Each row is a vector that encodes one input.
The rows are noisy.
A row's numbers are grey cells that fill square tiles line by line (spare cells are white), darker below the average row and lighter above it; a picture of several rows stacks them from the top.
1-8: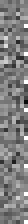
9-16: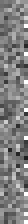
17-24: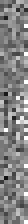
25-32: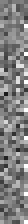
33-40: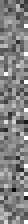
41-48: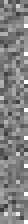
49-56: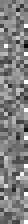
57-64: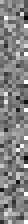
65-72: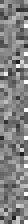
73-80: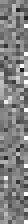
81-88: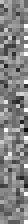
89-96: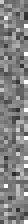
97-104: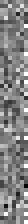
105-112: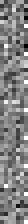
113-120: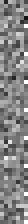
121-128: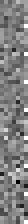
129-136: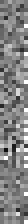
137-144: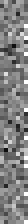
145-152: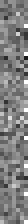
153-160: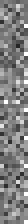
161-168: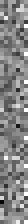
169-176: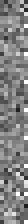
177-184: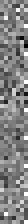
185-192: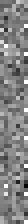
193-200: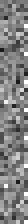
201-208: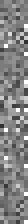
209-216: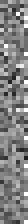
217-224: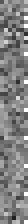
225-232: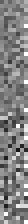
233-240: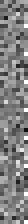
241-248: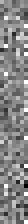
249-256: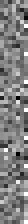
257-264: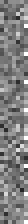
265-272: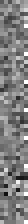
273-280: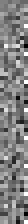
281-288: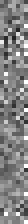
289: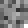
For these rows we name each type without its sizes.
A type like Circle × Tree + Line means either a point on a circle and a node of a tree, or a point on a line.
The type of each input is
(Bool × Bool × Bool × Bool + Unit) × (Circle + Unit).
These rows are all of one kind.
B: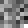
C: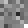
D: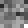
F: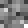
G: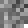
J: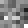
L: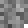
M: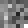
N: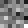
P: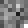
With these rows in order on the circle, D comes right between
F and L.
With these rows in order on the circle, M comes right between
B and N.
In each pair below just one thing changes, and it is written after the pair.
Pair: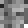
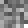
the place on the circle
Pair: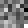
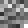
the place on the circle
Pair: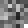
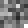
the place on the circle
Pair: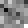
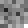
one of the four true/false values
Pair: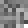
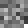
the place on the circle
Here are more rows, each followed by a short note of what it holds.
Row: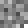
a point on a circle
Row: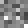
a point on a circle and four true/false values
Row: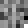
four true/false values
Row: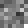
a point on a circle and four true/false values
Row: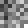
four true/false values
